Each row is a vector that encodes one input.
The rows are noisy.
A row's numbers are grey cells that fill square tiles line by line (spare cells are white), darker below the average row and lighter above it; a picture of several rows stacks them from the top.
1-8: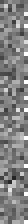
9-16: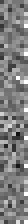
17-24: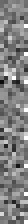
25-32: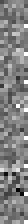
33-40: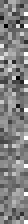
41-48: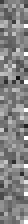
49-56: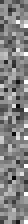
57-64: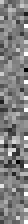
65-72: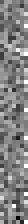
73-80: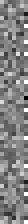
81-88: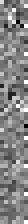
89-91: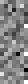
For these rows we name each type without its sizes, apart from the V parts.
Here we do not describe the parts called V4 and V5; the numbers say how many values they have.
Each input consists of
a value of V4, together with either a point on a circle and a true/false value, or a value of V5.
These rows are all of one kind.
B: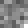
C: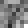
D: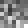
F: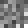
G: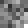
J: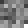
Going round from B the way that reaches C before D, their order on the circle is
B, F, J, G, C, D.
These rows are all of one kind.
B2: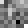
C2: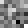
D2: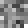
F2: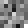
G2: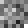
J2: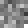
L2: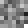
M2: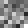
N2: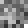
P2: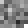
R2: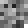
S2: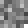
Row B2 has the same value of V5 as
P2 and S2.
